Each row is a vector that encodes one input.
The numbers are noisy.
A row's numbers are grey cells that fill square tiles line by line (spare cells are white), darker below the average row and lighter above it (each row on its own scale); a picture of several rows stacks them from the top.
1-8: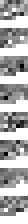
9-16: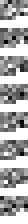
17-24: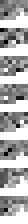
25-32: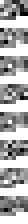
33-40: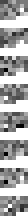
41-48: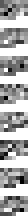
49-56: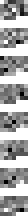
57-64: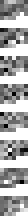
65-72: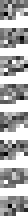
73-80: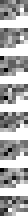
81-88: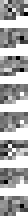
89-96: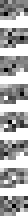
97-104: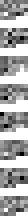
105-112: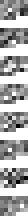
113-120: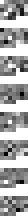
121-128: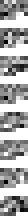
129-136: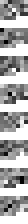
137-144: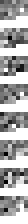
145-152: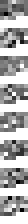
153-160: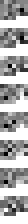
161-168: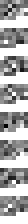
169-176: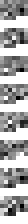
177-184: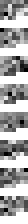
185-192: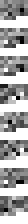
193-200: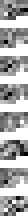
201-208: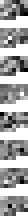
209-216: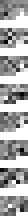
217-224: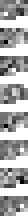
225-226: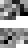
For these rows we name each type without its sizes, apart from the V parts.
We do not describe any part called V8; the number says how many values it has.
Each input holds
a true/false value, together with either a point on a line, or a value of V8.
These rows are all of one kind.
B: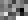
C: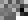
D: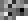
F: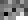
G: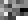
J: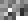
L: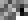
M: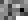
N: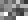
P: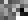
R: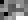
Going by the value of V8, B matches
D, M, P and R.
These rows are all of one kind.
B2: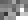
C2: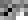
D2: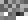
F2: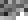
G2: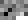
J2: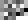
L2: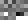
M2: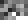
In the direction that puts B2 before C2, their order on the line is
M2, L2, B2, D2, J2, F2, C2, G2.
